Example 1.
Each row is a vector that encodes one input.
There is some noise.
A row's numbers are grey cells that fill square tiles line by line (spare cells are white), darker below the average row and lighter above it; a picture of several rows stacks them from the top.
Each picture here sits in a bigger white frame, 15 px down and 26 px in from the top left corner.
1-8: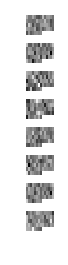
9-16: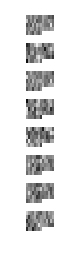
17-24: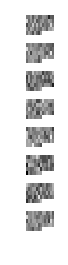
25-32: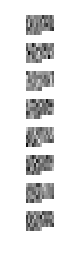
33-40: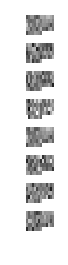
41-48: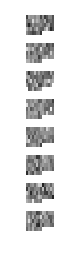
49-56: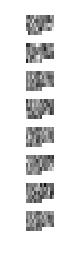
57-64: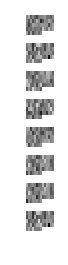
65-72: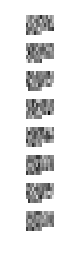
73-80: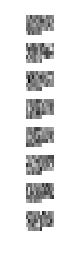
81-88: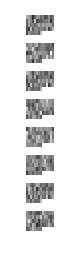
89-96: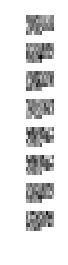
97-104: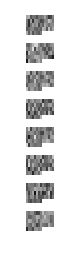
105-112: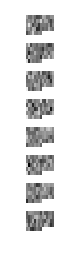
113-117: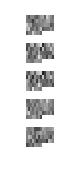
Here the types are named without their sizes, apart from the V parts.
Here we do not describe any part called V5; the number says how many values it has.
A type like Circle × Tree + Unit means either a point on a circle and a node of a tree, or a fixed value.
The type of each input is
(Circle + Unit) × Label × V5.
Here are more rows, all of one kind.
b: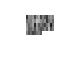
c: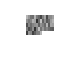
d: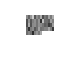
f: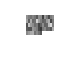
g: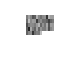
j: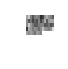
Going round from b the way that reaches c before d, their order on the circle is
b, c, g, d, j, f.
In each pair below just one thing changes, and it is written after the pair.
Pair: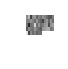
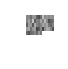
the label
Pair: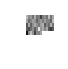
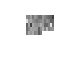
the label
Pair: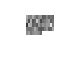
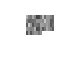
the label
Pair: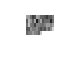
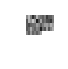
the value of V5
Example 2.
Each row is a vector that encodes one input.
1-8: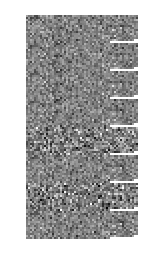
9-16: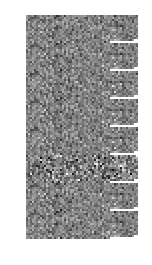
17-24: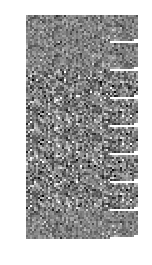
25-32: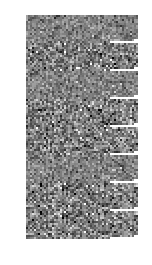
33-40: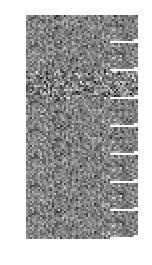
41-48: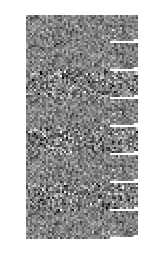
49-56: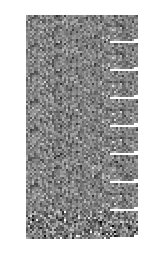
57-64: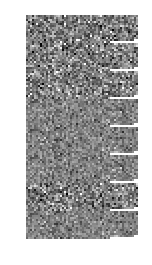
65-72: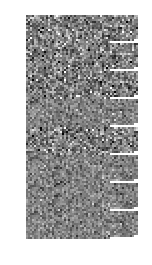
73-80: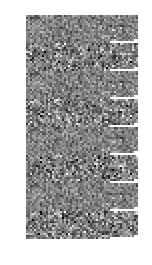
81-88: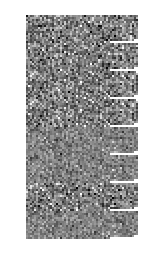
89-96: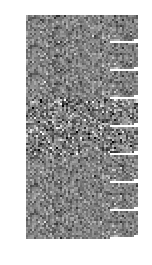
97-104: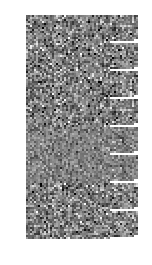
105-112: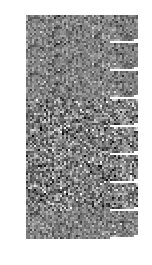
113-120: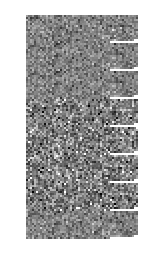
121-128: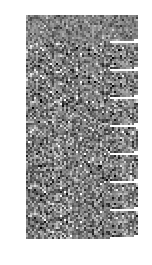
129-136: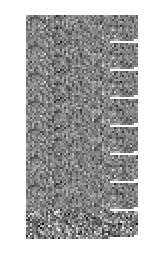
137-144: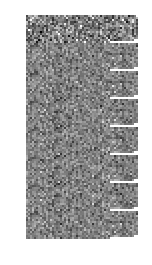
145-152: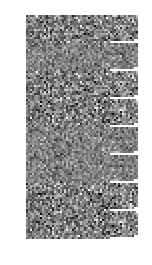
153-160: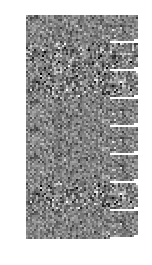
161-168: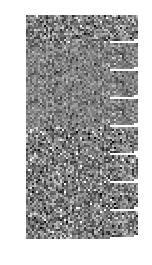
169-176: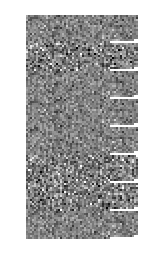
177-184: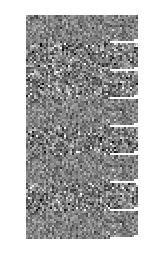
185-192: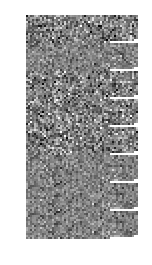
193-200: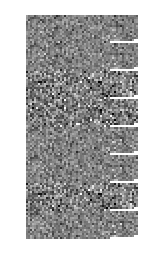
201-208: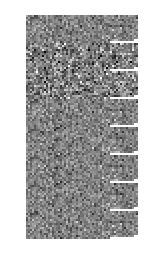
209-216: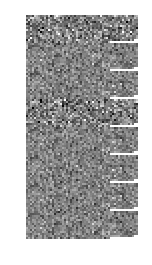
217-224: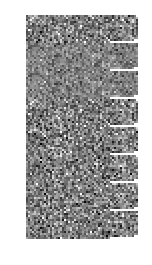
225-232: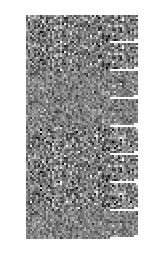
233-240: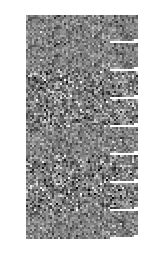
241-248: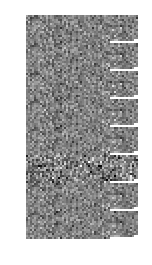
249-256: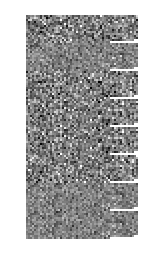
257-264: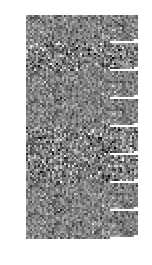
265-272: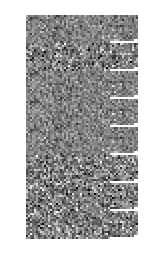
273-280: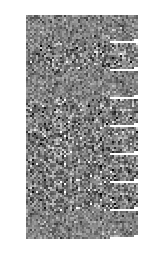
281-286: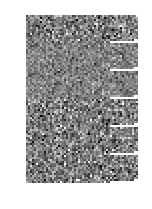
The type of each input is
Bool × Line7 + Label11.
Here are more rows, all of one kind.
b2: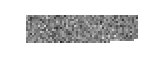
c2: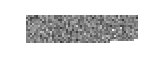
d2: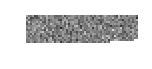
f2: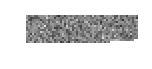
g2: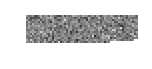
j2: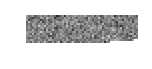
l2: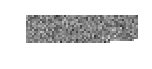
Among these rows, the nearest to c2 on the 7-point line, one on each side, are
d2 and g2.
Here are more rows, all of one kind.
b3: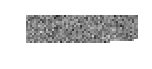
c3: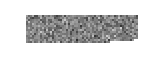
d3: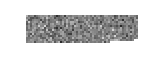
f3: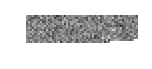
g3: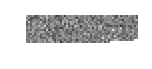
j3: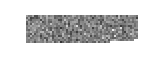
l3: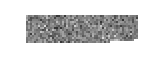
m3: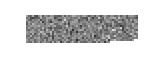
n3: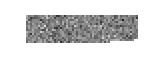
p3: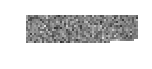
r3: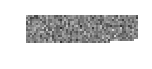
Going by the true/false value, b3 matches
c3, f3 and m3.
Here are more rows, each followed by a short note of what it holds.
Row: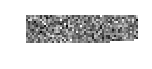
one of 11 labels
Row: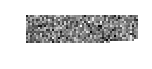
one of 11 labels
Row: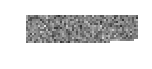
a point on a 7-point line and a true/false value
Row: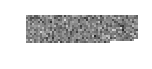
a point on a 7-point line and a true/false value
